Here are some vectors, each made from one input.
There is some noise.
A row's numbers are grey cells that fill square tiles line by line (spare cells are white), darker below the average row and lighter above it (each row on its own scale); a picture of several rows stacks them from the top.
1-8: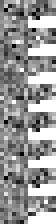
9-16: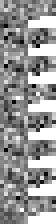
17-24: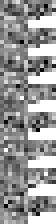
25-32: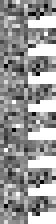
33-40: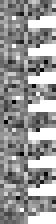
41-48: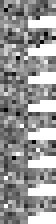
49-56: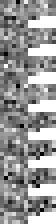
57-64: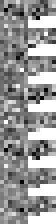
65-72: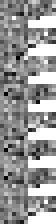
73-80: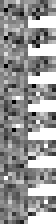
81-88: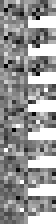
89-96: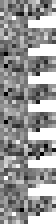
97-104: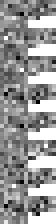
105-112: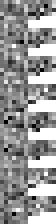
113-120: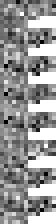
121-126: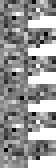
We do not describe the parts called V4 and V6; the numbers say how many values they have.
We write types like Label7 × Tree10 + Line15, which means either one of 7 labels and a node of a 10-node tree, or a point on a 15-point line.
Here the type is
Bool × Circle5 × V4 + V6.
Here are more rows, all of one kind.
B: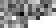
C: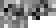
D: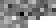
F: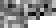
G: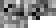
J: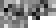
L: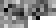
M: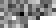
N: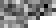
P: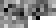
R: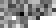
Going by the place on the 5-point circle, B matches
L, M, P and R.
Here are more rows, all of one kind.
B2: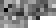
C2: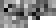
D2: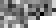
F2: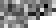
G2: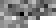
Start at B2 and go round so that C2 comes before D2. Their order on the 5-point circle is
B2, C2, D2, F2, G2.
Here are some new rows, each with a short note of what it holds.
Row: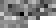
a point on a 5-point circle, a true/false value and a value of V4
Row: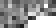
a value of V6
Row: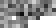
a point on a 5-point circle, a true/false value and a value of V4
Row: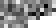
a point on a 5-point circle, a true/false value and a value of V4
